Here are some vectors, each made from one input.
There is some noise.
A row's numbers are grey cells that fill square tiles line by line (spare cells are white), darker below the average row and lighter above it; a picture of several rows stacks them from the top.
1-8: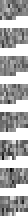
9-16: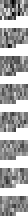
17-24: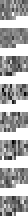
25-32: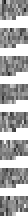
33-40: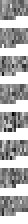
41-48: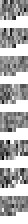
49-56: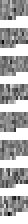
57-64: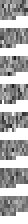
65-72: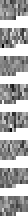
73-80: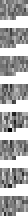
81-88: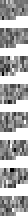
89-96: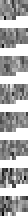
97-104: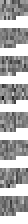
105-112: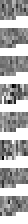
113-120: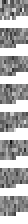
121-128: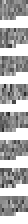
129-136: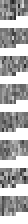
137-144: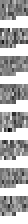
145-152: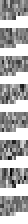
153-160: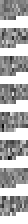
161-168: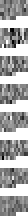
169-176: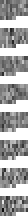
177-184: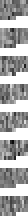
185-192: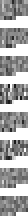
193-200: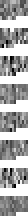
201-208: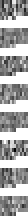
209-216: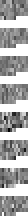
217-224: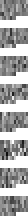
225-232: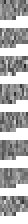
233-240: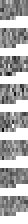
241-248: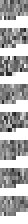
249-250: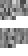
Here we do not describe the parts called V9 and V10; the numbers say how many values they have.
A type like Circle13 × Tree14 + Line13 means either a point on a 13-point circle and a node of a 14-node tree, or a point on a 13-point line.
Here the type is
Bool × (Tree11 + V9) × V10.
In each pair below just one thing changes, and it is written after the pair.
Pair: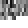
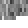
the value of V9
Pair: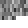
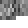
the true/false value
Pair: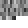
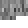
the value of V9
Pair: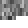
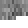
the value of V10
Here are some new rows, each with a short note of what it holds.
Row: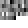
a true/false value, a value of V9 and a value of V10
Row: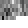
a node of an 11-node tree, a true/false value and a value of V10
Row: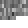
a node of an 11-node tree, a true/false value and a value of V10
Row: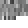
a true/false value, a value of V9 and a value of V10
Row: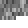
a node of an 11-node tree, a true/false value and a value of V10
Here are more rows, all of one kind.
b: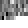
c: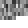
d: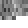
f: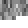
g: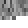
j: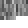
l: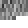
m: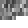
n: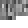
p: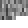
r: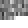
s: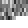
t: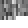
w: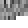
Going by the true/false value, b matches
j, m, r and t.
